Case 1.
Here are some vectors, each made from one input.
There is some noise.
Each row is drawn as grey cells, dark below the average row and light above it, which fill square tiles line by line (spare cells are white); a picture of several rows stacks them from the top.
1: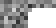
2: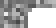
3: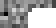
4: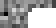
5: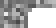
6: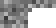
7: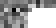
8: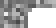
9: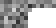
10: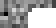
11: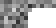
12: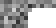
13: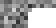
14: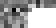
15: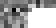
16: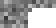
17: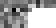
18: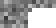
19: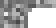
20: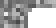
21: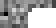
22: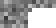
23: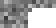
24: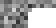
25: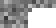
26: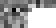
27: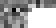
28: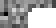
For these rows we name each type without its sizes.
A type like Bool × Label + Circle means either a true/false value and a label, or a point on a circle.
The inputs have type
Line.
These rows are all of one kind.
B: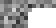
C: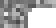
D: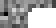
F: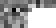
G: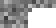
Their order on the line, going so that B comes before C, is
D, B, C, G, F.
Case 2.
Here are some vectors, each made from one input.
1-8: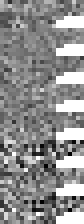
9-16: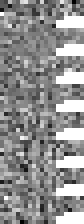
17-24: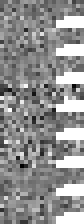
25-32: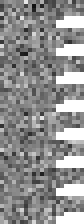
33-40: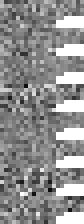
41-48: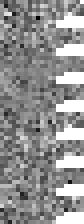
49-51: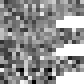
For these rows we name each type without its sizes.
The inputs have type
Bool × Bool × Bool.
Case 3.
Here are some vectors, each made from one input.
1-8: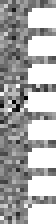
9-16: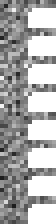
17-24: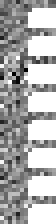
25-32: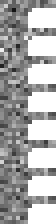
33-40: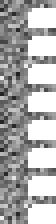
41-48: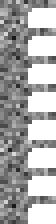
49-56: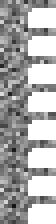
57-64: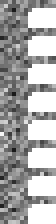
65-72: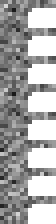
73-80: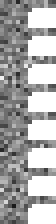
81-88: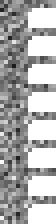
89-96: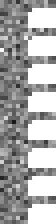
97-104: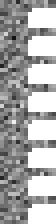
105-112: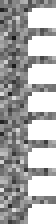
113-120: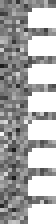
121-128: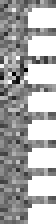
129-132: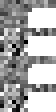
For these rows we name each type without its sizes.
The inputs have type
Bool × Bool × Bool + Unit.
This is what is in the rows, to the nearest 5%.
About 5% of them hold a fixed value. The rest hold three true/false values.
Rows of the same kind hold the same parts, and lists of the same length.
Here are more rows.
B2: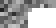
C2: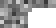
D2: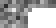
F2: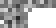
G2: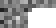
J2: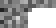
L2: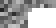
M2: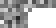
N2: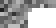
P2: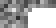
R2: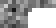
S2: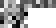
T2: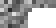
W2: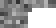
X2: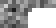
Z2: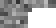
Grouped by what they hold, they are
B2, C2, D2, F2, G2, J2, L2, M2, N2, P2, R2, T2, W2, X2, Z2
S2

